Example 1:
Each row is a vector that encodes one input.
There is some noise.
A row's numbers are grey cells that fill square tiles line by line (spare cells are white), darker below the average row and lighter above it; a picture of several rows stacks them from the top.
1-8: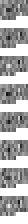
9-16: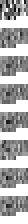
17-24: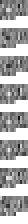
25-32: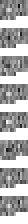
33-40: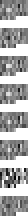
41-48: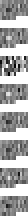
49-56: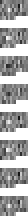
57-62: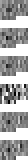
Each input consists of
a list of up to two points on a 4-point line.
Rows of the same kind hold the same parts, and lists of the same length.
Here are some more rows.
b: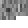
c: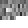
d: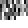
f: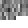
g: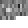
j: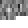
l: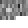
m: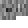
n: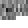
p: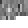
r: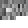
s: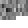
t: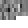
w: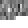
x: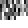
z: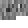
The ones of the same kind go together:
b, f, m, n, s, t, z
c, g, j, l, p, r, w
d, x

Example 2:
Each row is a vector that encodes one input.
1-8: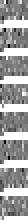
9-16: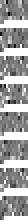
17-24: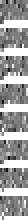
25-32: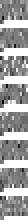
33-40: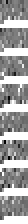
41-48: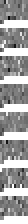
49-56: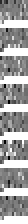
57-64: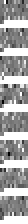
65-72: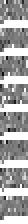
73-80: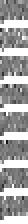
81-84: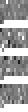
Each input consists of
one of 7 labels and a true/false value.
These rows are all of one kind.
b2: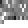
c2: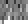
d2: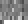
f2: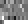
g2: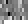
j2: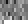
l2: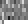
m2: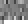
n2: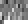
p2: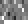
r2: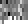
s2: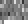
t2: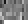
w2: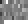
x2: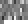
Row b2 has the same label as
f2, g2, j2 and p2.
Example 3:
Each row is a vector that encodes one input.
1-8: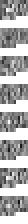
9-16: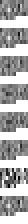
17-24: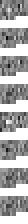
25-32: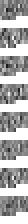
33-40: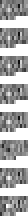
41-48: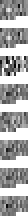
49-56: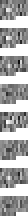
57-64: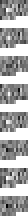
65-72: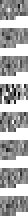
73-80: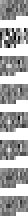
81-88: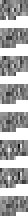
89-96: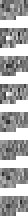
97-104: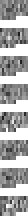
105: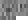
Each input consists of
a list of up to two points on a 6-point line.
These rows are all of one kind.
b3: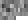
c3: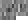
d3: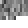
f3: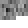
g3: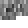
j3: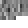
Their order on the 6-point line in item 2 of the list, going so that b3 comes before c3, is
b3, f3, d3, j3, c3, g3.
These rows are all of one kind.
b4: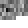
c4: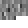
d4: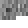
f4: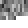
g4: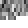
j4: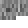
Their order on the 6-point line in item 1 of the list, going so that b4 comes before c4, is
b4, d4, j4, c4, f4, g4.
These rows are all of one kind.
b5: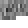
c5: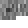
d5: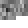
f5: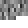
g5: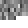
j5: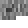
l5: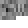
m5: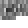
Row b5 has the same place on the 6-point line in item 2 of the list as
f5 and m5.
